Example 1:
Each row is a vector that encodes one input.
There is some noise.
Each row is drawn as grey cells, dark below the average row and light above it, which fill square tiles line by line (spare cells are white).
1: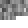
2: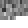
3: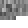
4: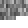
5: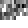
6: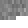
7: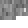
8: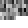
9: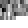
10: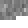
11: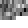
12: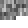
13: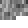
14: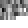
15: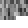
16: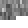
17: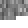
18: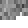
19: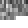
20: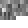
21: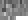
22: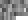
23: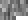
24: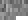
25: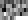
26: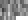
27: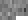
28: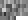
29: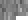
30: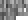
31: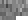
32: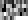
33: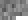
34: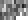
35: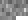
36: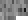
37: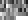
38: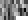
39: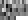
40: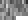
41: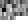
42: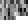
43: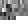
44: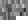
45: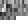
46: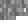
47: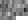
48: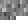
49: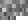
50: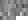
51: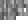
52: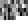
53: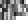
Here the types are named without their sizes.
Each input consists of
a point on a line, together with either a fixed value, or three true/false values.
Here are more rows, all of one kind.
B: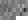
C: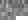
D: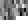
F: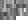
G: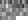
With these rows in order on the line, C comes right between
B and G.
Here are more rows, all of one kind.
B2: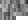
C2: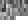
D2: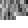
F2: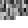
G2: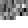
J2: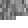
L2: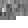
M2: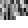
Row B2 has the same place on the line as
J2 and M2.
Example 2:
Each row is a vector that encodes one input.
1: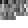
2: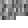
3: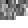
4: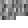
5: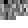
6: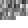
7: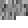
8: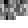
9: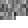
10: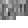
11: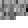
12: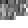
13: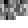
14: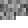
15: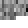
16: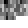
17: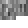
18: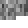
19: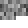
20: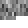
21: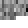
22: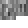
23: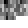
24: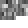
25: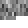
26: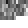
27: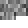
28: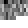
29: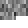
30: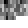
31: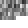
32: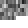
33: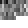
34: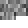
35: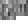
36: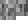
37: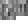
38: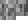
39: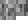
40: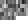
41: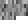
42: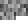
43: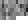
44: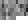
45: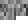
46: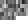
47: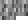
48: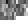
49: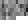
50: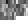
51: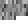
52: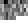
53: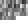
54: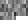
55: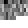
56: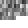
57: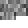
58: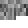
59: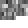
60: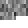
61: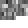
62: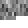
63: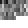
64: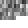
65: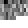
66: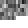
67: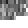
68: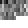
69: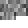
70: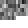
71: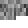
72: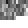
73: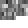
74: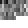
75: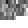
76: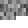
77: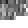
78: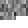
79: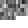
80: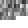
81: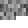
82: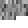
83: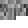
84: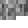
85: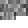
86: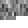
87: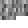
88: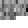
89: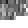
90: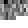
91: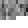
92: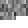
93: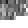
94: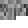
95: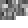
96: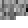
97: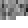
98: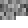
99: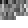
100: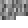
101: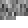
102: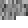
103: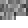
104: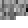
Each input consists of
either a point on an 8-point line, or a point on an 11-point line.
